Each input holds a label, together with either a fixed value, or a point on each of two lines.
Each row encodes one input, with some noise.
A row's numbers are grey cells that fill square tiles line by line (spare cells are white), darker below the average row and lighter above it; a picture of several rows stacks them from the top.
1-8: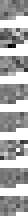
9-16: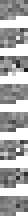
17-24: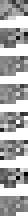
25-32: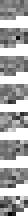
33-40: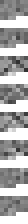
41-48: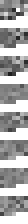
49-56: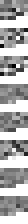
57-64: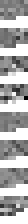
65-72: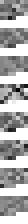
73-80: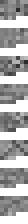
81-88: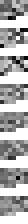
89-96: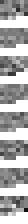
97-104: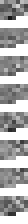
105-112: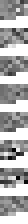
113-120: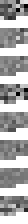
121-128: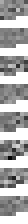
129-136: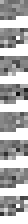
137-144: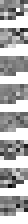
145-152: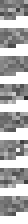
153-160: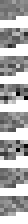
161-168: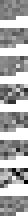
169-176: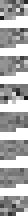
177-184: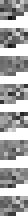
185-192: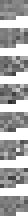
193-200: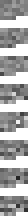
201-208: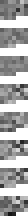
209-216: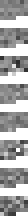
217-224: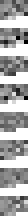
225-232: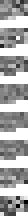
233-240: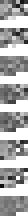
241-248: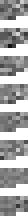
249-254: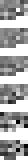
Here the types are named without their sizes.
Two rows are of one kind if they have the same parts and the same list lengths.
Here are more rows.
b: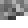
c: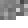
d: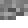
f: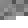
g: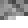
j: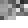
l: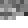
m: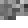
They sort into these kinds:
b, c, j, l
d, f, g, m

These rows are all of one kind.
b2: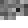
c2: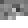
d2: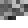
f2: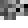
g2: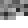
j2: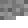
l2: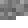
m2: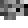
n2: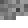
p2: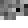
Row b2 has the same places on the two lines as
f2 and j2.
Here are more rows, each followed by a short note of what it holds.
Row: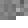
a label
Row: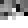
a label and a point on each of two lines
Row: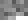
a label and a point on each of two lines
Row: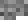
a label
